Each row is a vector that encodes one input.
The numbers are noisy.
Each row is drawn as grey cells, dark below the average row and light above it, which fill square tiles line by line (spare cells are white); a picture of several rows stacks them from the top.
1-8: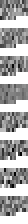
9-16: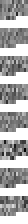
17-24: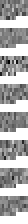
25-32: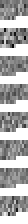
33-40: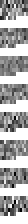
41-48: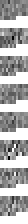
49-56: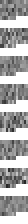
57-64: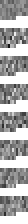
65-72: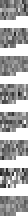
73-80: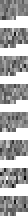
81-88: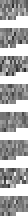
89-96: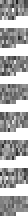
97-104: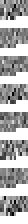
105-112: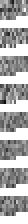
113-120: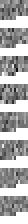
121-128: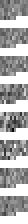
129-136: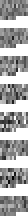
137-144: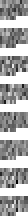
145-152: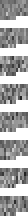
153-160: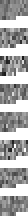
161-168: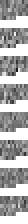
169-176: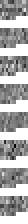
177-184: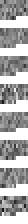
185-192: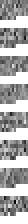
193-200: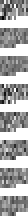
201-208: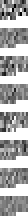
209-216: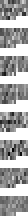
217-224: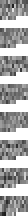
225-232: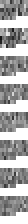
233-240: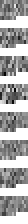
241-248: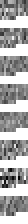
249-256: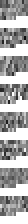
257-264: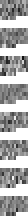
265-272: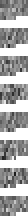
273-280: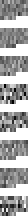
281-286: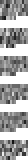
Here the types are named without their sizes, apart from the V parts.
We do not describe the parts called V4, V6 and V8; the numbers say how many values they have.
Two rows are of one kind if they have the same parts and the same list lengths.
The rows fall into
4 kinds.
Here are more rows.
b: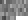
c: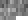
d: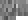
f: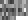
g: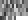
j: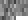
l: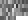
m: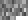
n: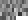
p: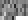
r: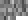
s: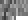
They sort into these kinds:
b, c, f, m, p
d, j, r, s
g, n
l

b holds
a point on each of two lines and a value of V8.
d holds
a point on each of three lines.
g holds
a node of a tree and a value of V6.
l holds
a value of V4 and a value of V6.
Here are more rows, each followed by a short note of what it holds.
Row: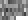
a point on each of three lines
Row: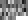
a value of V4 and a value of V6
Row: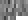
a point on each of three lines
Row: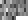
a node of a tree and a value of V6
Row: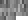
a point on each of two lines and a value of V8
